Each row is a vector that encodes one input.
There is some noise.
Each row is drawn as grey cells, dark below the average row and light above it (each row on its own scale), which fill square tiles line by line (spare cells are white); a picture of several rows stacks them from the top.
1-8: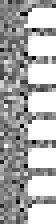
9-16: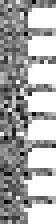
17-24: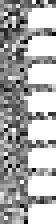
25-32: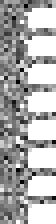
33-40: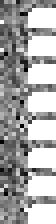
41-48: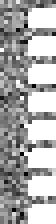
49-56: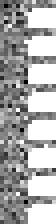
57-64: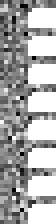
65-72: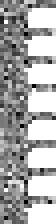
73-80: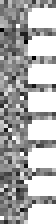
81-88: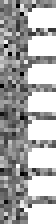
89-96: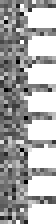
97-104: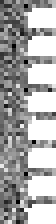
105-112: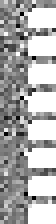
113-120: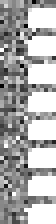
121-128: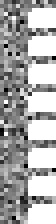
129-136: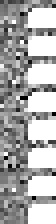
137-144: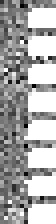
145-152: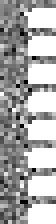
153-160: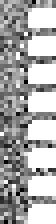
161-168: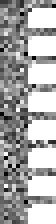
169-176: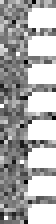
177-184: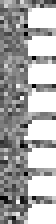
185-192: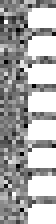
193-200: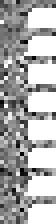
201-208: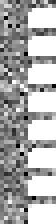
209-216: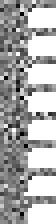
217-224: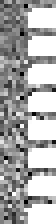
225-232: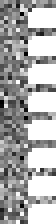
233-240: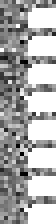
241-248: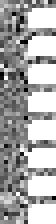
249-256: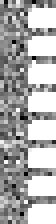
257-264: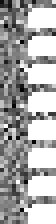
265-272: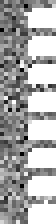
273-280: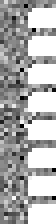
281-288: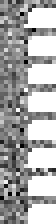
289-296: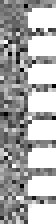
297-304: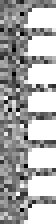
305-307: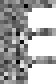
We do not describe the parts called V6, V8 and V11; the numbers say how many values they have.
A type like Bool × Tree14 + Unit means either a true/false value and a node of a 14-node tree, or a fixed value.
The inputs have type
Bool × (Circle10 + V11) + Circle5 + Unit + V6 × V8.
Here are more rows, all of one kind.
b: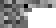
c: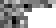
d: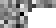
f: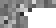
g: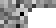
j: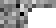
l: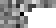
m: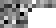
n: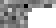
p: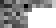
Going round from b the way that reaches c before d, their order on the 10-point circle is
b, p, l, c, f, d, g, n, m, j.
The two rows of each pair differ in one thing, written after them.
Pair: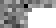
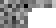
the place on the 10-point circle
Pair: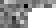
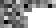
the place on the 10-point circle
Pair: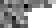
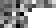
the true/false value
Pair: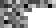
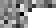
the true/false value
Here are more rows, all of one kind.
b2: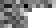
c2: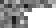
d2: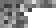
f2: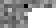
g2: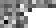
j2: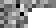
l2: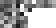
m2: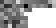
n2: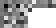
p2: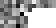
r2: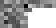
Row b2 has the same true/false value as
c2, f2, m2 and r2.
